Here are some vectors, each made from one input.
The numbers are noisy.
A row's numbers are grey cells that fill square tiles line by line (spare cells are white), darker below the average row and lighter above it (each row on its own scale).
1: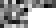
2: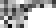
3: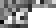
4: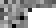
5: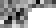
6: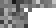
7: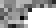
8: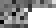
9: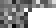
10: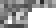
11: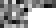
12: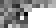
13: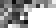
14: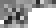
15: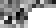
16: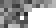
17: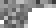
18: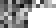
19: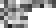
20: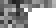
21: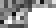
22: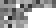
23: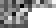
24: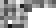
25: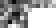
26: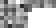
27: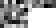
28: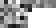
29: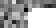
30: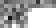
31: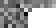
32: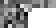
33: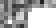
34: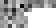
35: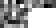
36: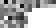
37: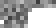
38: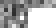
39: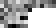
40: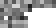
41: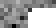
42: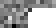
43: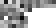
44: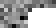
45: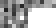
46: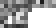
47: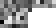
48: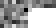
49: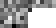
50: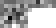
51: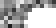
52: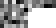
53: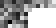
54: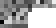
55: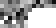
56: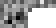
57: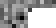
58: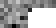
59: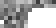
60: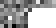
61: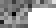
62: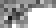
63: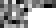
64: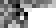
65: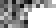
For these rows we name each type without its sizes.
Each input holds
either a point on a circle and three true/false values, or a fixed value.
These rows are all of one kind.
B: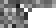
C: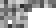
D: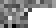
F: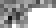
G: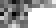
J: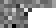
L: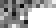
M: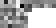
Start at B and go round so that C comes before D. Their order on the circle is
B, C, L, F, M, D, J, G.
